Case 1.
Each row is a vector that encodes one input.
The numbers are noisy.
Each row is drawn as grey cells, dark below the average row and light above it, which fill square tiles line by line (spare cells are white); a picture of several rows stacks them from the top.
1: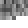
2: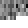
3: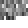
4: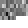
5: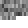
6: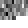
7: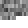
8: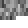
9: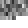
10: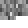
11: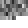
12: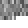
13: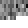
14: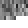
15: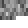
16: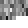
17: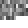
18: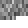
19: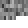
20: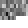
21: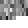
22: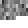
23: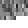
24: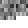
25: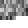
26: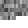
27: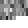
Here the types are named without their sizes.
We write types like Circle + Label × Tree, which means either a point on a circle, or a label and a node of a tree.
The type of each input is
Line × Line.
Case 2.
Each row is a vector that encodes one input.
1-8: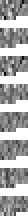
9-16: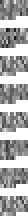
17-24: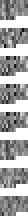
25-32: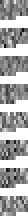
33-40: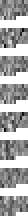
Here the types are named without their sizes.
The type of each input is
Tree.
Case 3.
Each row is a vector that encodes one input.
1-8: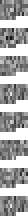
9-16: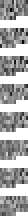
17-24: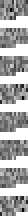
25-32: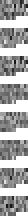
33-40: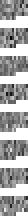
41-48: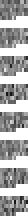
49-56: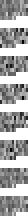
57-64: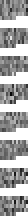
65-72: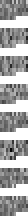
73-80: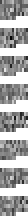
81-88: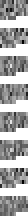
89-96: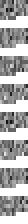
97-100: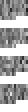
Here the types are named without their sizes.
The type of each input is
Line.
